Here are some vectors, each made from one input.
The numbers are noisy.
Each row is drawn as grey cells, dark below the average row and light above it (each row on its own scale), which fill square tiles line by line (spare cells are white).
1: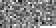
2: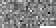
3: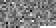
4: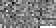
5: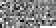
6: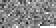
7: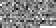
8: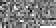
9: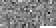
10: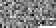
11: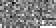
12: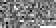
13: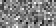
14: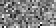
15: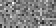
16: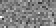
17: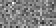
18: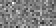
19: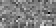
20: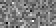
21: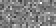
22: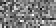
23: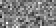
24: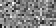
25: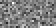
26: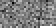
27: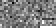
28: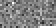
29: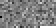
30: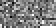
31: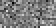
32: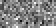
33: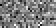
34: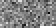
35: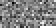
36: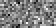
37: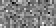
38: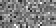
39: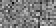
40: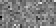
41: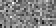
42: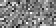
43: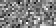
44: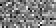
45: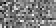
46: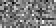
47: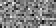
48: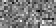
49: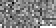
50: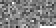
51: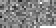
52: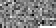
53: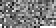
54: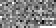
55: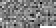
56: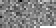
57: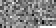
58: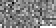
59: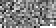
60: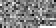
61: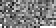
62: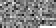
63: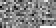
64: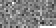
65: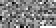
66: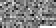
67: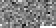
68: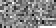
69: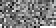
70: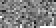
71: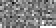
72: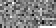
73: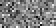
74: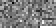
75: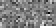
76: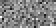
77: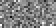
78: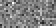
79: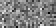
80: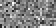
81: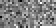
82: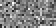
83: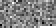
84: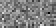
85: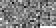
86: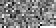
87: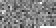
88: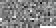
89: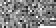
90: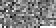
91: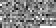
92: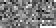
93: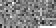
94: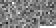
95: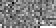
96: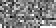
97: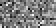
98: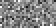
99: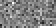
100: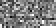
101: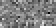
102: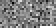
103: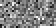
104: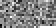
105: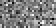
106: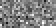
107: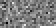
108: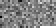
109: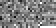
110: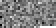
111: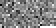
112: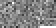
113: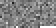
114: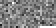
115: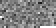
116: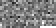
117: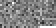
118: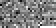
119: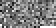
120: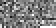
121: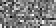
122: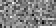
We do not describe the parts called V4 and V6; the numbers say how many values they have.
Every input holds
a true/false value and a value of V6, together with either a node of an 8-node tree, or a value of V4.
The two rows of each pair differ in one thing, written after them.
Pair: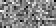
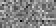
the value of V4
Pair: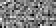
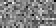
the value of V6
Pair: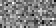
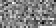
the value of V4
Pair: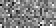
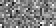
the value of V4
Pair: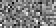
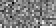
the value of V4
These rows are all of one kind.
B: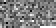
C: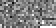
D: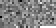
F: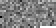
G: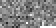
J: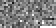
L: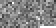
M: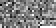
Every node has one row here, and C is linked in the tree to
B and L.
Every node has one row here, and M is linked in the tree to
F and L.
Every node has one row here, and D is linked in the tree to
J.
